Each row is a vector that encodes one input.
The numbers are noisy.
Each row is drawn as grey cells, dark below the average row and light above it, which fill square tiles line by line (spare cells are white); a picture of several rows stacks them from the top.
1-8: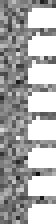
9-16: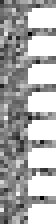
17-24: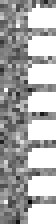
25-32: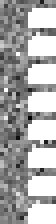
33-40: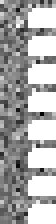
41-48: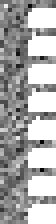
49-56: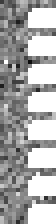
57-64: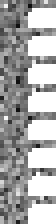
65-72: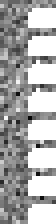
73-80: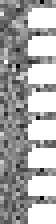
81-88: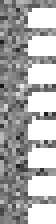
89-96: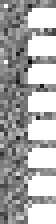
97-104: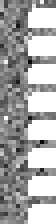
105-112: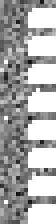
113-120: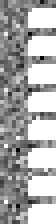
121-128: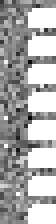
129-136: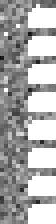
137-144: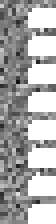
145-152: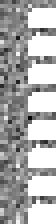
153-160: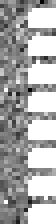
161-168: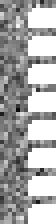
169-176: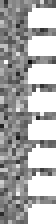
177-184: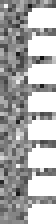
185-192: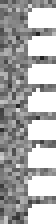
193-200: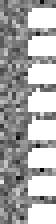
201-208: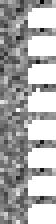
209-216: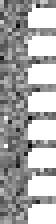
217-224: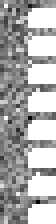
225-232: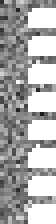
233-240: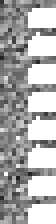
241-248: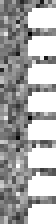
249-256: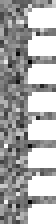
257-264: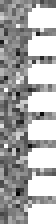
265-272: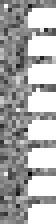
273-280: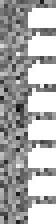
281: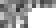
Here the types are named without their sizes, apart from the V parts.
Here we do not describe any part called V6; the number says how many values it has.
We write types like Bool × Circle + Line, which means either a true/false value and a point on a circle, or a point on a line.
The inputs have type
(Bool × Line + Label × V6) × V6.
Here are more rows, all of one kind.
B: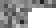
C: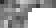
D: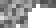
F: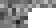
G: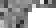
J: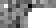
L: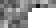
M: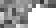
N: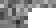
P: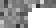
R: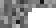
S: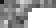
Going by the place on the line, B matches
L and M.
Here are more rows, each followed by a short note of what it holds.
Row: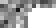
a label and two values of V6
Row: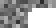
a point on a line, a true/false value and a value of V6
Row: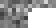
a point on a line, a true/false value and a value of V6
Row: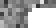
a point on a line, a true/false value and a value of V6
